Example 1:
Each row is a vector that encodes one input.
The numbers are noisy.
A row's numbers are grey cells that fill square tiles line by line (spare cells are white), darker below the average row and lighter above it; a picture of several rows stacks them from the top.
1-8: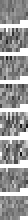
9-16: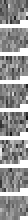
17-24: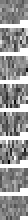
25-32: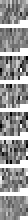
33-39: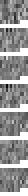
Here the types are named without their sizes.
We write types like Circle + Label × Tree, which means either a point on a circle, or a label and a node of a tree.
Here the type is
Bool × Bool × Bool + Line.
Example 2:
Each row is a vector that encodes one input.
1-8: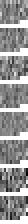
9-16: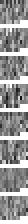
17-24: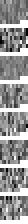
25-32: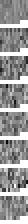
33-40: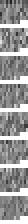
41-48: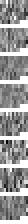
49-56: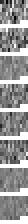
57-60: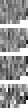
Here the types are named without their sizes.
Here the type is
(Bool × Bool × Bool × Bool + Unit) × Line.
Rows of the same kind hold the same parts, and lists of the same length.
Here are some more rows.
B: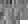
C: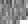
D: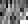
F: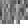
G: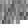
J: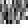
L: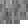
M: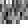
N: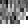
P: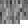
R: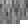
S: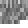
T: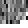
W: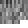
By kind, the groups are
B, C, D, L, N, P, R, S, T, W
F, G, J, M

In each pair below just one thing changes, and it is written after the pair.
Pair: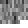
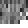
the place on the line
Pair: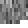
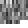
one of the four true/false values
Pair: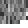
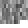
one of the four true/false values
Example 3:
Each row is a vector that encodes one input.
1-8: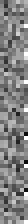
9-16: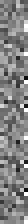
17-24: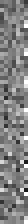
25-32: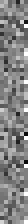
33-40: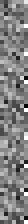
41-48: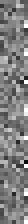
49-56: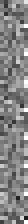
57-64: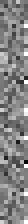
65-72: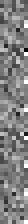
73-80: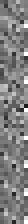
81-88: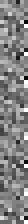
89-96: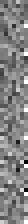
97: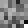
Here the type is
Line7 + Line13.
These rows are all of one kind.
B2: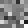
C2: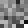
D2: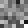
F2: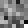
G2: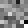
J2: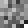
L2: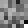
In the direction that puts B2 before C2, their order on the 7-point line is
B2, G2, D2, C2, F2, L2, J2.
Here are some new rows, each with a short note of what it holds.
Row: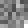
a point on a 13-point line
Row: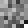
a point on a 7-point line
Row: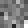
a point on a 13-point line
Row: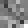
a point on a 13-point line
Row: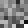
a point on a 7-point line
